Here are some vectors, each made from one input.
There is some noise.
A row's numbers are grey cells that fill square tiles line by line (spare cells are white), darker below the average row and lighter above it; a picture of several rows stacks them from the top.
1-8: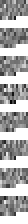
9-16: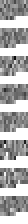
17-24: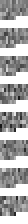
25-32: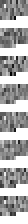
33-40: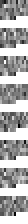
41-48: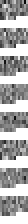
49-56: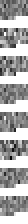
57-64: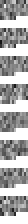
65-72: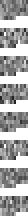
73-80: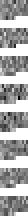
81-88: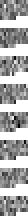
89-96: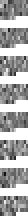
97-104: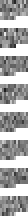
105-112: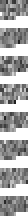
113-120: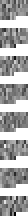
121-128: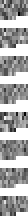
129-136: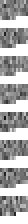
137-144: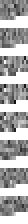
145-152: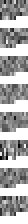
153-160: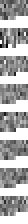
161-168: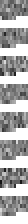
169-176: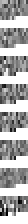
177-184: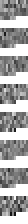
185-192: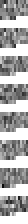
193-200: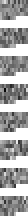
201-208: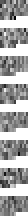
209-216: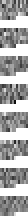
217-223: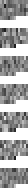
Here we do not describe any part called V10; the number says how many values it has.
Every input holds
a list of up to two items, each a point on a 7-point line and a value of V10.
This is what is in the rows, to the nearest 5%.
All of them are lists of up to two items, each a point on a 7-point line and a value of V10: a few are empty, 35% hold one and 65% two.
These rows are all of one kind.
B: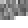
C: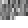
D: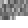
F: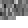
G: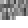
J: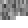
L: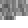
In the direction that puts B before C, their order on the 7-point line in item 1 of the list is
G, J, B, L, F, C, D.
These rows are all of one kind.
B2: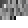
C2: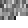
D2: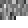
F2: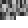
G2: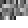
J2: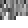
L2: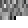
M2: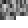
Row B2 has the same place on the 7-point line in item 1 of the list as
C2 and L2.
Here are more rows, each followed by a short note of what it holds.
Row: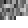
a list of one item
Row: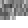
a list of two items
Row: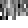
the empty list
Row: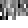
the empty list
